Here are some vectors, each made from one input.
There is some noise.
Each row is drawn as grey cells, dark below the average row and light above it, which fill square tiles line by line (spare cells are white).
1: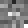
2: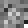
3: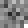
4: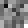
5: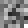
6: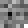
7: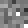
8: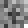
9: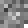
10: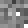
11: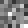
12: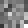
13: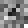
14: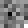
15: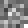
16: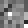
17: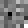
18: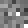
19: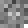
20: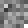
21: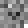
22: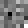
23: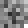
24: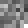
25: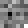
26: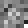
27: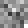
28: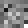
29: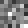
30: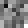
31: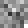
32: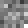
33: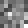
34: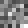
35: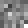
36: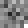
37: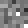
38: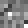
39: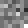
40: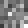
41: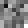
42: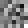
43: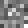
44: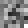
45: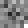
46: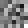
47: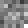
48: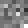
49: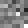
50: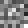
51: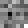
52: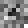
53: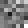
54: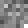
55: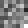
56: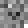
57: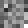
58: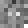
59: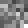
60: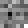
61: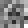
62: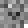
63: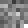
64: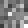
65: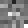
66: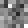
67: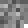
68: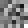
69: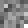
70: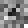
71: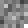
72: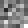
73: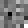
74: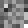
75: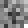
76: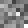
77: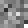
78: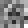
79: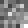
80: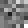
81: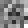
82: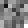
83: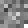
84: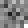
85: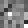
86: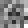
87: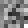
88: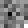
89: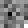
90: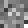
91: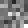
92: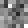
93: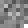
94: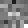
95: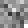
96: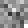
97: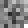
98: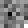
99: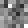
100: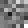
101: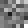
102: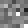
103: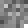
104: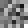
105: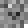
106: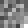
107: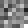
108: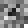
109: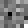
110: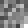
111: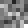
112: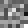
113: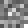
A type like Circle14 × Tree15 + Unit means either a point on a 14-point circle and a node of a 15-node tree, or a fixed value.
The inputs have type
Line11 × Line11 + Tree14.
